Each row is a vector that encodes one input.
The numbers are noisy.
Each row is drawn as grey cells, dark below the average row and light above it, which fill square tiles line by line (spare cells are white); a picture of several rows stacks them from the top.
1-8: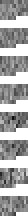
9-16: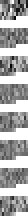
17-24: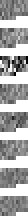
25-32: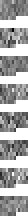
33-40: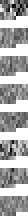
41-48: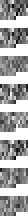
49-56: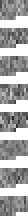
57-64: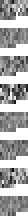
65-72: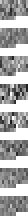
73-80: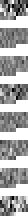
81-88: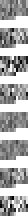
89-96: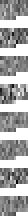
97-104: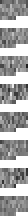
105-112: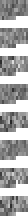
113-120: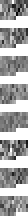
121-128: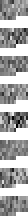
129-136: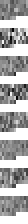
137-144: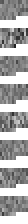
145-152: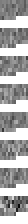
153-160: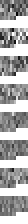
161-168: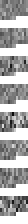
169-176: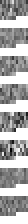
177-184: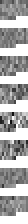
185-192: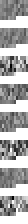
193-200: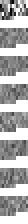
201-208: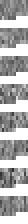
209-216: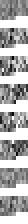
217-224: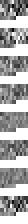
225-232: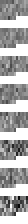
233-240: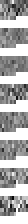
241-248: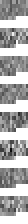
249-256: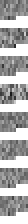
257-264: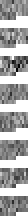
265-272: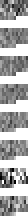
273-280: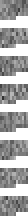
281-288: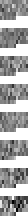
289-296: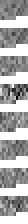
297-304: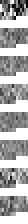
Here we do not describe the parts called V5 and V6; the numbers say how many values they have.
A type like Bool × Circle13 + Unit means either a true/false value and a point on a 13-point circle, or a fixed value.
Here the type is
(Bool × V5 + Label11) × V6.
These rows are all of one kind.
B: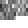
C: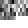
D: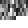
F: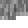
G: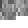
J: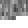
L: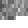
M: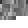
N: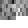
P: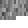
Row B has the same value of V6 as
D, G, L and P.
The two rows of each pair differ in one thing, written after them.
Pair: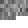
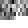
the value of V5
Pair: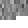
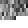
the true/false value
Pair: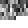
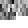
the value of V6
